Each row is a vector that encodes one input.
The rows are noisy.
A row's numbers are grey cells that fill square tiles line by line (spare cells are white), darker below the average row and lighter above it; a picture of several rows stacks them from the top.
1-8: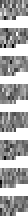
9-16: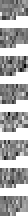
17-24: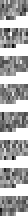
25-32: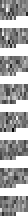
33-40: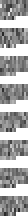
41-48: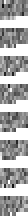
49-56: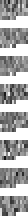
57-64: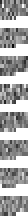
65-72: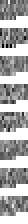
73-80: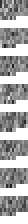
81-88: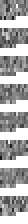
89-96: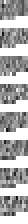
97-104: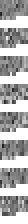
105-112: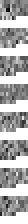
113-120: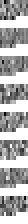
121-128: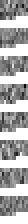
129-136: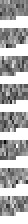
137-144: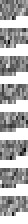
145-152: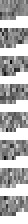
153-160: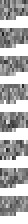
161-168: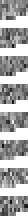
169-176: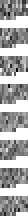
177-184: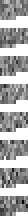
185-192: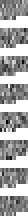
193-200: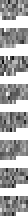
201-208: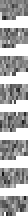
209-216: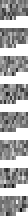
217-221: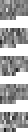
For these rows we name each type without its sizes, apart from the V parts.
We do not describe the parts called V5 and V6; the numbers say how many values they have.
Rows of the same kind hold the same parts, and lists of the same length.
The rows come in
3 kinds.
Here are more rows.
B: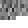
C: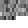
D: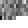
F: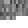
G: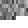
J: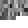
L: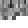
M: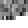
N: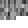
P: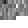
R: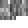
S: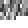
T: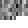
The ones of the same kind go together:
B, C, G, J, L, P
D, F, R, T
M, N, S

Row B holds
a node of a tree and a true/false value.
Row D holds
a point on a line and a value of V5.
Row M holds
a value of V5 and a value of V6.
